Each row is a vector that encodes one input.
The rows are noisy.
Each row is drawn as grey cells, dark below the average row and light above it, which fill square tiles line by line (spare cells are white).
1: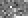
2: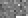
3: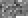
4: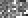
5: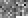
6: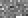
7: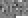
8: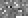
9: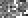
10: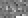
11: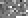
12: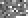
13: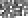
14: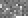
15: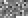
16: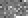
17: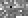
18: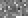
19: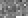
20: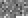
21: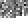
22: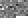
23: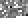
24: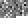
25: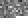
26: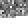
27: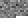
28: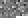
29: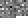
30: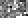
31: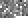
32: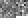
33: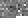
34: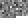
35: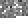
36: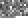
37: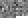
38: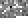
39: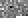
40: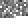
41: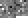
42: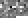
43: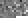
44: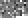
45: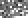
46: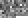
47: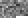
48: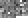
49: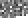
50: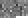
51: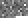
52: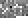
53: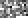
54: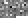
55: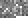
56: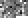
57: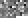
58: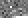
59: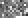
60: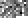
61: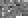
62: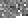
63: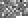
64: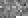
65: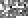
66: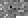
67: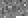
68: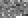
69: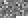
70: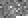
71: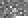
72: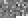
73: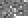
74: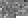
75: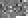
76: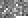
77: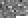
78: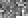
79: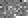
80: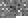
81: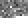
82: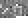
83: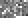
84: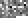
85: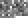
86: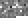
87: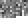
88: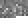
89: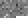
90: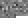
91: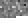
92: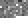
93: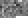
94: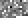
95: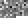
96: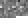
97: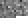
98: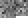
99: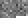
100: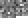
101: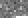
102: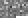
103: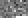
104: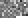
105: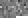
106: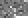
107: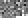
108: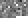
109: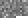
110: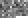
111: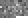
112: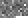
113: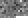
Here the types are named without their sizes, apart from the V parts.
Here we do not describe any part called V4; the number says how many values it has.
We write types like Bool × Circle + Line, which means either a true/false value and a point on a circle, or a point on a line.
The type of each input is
List(Bool × V4).
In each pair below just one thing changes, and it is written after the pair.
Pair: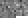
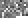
the true/false value in item 1 of the list
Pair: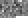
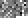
the true/false value in item 1 of the list
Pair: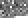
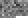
the value of V4 in item 1 of the list
